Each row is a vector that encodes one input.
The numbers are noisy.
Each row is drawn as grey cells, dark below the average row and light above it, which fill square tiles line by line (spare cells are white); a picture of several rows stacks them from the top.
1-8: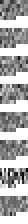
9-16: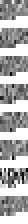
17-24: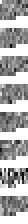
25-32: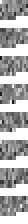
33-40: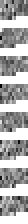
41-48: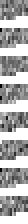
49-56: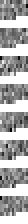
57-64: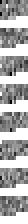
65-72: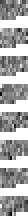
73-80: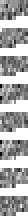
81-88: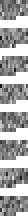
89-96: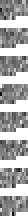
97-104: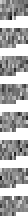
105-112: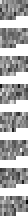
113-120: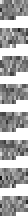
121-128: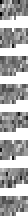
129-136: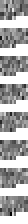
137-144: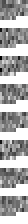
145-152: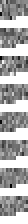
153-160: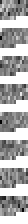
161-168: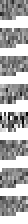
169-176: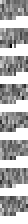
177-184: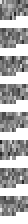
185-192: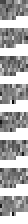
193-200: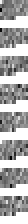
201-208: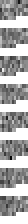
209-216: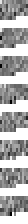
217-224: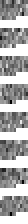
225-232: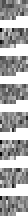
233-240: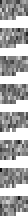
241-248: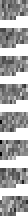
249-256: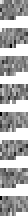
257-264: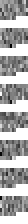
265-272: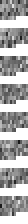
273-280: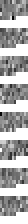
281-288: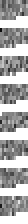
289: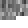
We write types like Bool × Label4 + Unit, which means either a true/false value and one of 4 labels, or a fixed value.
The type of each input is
(Bool × Bool × Bool + Unit) × Label5 × Tree9 + Unit.
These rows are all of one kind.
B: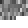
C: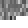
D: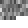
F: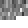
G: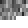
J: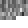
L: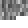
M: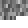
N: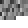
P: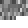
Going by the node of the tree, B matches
D and P.
